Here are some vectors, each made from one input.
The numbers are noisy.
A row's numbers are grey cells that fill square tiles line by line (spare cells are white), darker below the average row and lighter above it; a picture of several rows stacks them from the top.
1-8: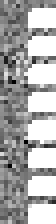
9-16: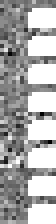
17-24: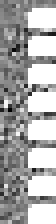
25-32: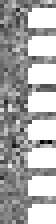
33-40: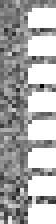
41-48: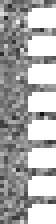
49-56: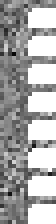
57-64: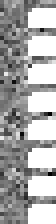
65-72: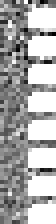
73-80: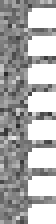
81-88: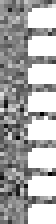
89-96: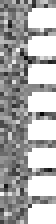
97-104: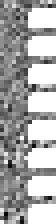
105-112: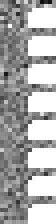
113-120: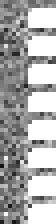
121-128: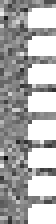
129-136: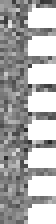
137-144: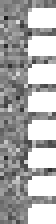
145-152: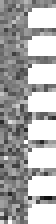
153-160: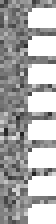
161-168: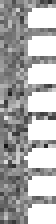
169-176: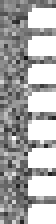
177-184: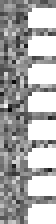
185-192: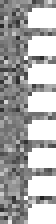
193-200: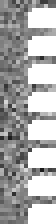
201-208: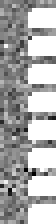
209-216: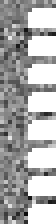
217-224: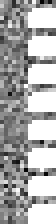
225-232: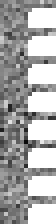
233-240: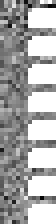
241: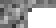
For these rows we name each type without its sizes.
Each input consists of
a node of a tree, together with either a point on a line, or a node of a tree.
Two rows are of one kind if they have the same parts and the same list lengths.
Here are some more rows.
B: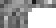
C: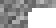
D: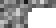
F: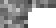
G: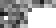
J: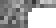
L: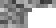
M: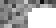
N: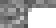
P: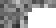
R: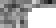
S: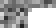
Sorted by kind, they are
B, C, J, M, N, P, S
D, F, G, L, R

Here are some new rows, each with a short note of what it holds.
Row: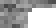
a node of each of two trees
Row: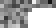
a point on a line and a node of a tree
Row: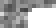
a node of each of two trees
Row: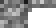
a point on a line and a node of a tree
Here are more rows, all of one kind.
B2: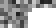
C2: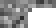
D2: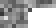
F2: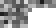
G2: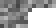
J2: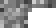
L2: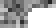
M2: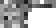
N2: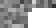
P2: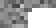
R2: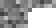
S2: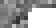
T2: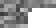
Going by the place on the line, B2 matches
D2 and J2.
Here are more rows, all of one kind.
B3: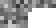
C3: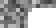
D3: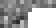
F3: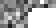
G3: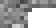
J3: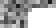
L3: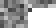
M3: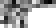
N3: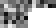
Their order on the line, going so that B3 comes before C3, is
G3, B3, J3, N3, M3, C3, F3, D3, L3.
